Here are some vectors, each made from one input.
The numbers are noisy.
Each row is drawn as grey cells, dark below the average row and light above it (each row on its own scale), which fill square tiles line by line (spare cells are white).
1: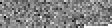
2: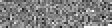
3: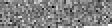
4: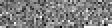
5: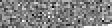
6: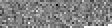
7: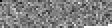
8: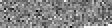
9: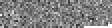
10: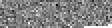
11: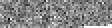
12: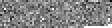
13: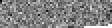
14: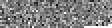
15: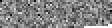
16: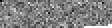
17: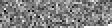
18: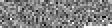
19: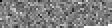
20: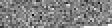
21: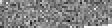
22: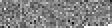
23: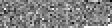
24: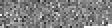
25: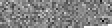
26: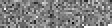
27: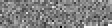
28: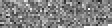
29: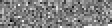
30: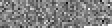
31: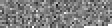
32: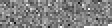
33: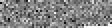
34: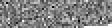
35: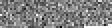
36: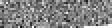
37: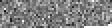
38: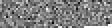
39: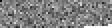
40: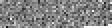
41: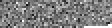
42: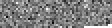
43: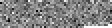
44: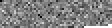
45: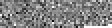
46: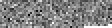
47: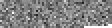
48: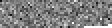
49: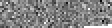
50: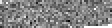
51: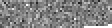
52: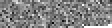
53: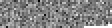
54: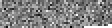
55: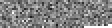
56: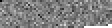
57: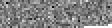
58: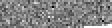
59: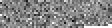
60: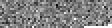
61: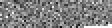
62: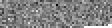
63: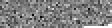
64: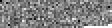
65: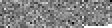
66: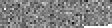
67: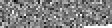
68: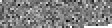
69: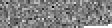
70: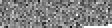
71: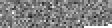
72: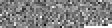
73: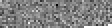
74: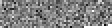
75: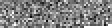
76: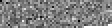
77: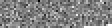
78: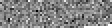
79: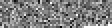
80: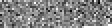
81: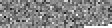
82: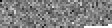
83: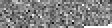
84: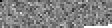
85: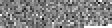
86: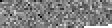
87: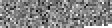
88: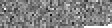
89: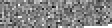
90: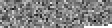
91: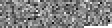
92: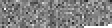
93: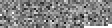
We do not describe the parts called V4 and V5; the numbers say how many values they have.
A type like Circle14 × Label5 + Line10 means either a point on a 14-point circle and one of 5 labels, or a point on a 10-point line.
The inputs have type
Bool × Bool × Bool × V5 + (Circle6 + Unit) × V4.
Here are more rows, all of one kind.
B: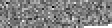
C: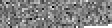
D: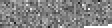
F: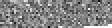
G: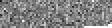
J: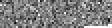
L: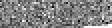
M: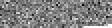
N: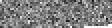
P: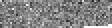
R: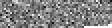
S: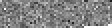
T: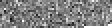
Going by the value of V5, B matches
C, J and M.
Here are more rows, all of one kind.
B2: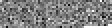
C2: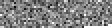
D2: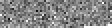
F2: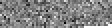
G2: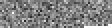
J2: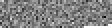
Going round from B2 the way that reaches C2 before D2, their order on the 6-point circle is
B2, J2, G2, F2, C2, D2.
